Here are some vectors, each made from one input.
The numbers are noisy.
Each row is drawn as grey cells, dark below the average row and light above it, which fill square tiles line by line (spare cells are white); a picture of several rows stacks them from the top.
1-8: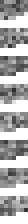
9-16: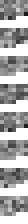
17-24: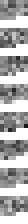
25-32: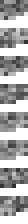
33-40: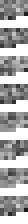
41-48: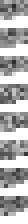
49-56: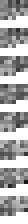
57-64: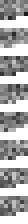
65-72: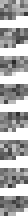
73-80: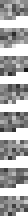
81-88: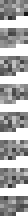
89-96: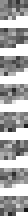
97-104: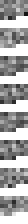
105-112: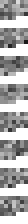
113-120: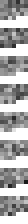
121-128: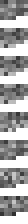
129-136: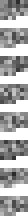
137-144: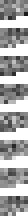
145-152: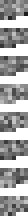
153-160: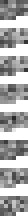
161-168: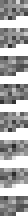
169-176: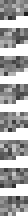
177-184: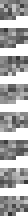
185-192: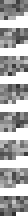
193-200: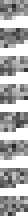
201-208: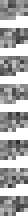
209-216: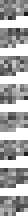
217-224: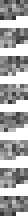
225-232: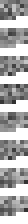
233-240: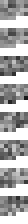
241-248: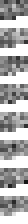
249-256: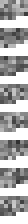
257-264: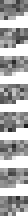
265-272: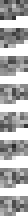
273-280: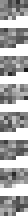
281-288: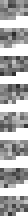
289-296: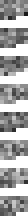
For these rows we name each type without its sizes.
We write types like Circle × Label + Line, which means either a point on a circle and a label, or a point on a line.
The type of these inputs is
Bool × Circle.
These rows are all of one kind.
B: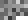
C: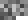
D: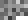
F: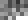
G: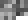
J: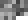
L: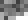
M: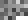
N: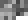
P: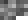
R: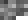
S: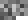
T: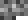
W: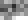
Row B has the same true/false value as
D, M and W.
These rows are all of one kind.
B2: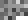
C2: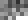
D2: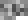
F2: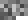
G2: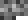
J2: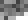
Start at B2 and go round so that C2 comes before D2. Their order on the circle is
B2, G2, F2, C2, J2, D2.
